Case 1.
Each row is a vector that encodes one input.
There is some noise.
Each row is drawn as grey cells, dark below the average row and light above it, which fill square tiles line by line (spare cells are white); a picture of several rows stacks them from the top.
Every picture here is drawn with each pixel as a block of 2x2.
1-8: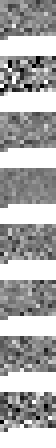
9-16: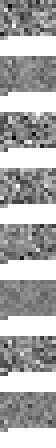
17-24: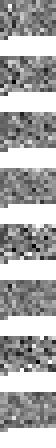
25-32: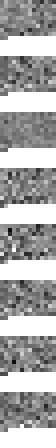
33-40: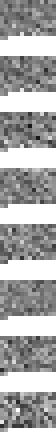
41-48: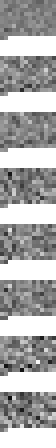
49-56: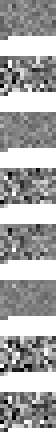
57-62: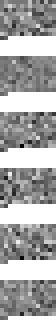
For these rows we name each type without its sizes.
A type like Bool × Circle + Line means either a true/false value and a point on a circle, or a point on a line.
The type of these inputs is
List(Line).
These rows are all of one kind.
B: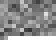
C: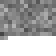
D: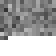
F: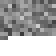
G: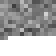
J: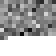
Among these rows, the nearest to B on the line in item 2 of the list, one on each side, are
C and G.
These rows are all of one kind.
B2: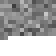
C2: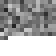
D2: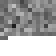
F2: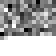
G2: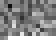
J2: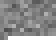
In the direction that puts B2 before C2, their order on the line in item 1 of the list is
F2, B2, J2, G2, C2, D2.
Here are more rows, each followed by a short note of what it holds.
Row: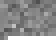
a list of two items
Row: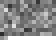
a list of two items
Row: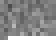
a list of two items
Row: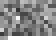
the empty list
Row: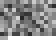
the empty list
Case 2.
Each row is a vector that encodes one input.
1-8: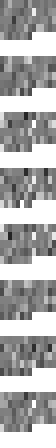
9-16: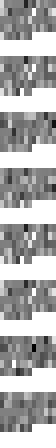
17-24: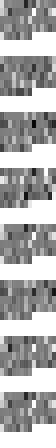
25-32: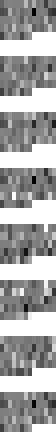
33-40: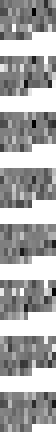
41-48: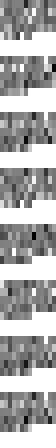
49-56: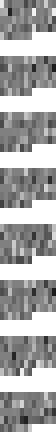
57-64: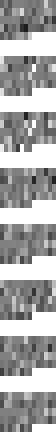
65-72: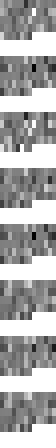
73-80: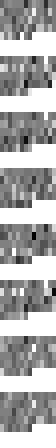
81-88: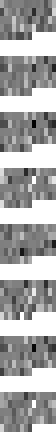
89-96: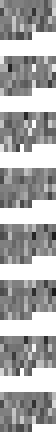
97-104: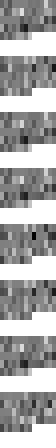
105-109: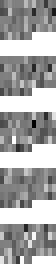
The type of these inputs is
Bool × Line13.
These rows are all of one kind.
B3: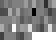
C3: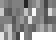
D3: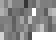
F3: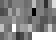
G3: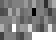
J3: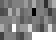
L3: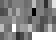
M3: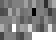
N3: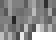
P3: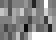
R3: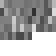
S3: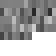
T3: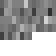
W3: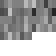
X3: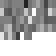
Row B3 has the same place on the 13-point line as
G3, J3, M3 and S3.
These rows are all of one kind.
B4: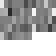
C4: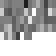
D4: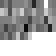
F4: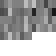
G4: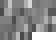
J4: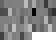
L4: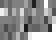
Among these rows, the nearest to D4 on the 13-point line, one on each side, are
B4 and L4.
